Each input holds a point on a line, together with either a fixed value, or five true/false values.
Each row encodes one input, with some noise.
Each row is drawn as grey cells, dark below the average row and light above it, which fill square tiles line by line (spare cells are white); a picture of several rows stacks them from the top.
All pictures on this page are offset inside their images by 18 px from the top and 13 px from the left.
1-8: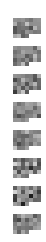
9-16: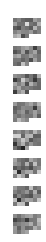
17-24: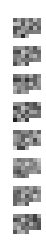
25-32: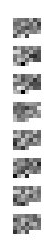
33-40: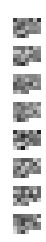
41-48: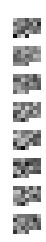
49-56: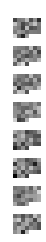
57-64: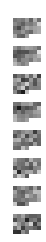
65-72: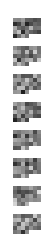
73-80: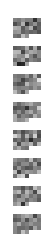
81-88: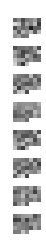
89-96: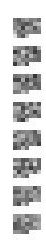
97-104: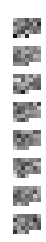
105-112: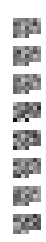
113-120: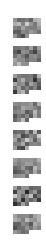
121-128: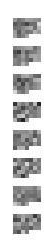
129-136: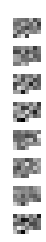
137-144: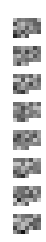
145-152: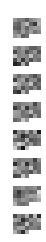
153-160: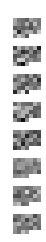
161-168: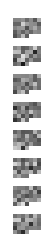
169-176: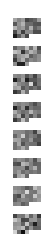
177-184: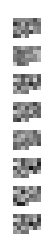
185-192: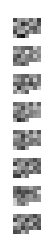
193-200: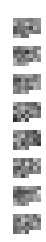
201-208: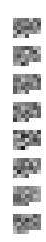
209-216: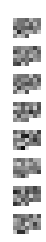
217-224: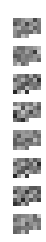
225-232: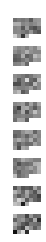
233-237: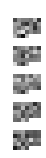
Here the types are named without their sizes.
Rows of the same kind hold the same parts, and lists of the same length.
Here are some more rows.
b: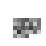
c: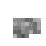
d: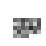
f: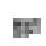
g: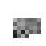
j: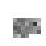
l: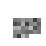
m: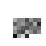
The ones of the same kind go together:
b, d, m
c, f, g, j, l

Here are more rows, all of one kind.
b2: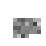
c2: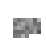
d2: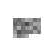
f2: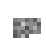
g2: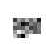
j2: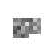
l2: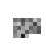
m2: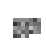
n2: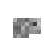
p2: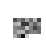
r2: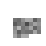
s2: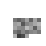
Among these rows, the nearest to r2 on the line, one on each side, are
c2 and d2.
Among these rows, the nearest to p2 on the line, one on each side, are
g2 and l2.
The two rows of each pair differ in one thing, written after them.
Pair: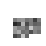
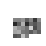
one of the five true/false values
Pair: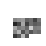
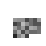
one of the five true/false values
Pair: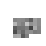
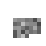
the place on the line
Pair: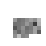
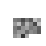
the place on the line
